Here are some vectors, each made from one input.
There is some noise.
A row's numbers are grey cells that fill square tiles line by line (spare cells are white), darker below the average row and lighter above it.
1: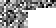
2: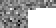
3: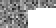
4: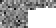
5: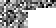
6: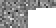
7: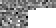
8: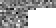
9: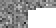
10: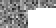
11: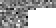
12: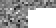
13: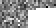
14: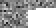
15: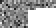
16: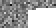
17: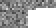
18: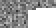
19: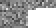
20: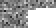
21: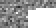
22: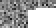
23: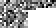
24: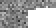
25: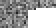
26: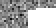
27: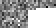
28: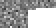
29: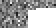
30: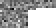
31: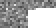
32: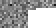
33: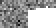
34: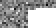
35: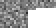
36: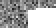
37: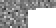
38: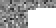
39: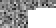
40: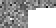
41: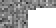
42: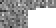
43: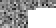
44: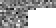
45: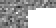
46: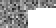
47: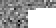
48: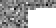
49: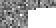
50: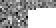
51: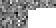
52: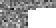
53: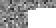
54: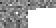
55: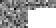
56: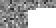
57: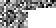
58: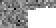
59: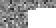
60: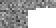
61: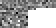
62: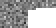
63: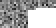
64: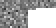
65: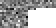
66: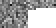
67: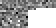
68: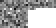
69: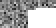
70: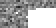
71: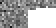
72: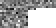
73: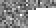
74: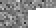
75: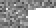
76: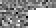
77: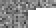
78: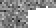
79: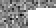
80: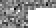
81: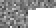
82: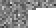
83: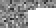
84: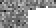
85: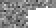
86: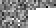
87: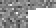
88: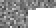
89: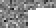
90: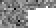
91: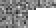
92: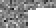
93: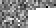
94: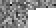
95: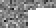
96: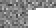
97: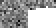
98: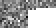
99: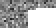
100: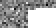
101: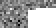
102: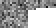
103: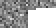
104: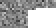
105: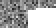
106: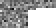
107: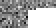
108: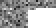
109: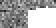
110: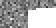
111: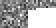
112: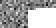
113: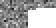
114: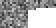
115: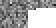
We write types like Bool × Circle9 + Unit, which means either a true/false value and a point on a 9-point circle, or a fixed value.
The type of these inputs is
List3(Line8).
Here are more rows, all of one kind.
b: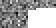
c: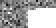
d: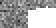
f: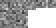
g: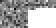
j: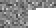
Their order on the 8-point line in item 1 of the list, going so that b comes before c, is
b, j, f, d, c, g.
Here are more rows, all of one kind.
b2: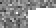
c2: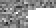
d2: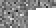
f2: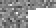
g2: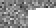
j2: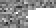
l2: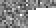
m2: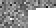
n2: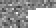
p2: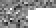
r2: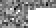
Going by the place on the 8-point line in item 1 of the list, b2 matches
c2, f2, j2 and n2.
